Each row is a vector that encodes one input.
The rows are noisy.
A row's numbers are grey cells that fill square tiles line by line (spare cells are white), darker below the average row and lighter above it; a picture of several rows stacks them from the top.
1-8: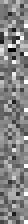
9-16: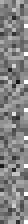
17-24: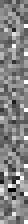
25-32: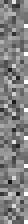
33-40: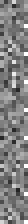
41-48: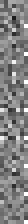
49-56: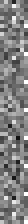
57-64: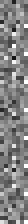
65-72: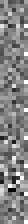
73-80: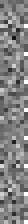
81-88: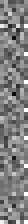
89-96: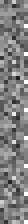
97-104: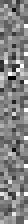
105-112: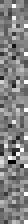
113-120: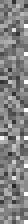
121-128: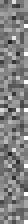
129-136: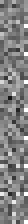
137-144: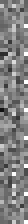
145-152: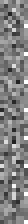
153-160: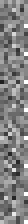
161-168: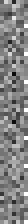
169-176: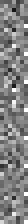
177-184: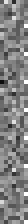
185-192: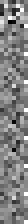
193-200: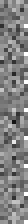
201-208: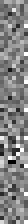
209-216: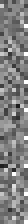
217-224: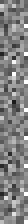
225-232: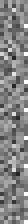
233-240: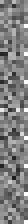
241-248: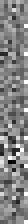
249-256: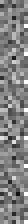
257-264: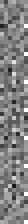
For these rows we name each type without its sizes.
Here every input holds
a list of items, each a point on a line and a true/false value.
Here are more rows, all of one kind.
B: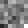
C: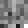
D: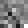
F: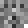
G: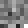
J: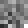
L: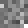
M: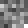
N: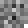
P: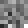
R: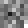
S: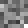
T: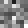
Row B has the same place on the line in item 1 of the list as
J, M, P and S.
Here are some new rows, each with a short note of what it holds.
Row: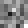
a list of two items
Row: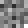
a list of one item
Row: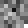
a list of one item
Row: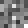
a list of two items
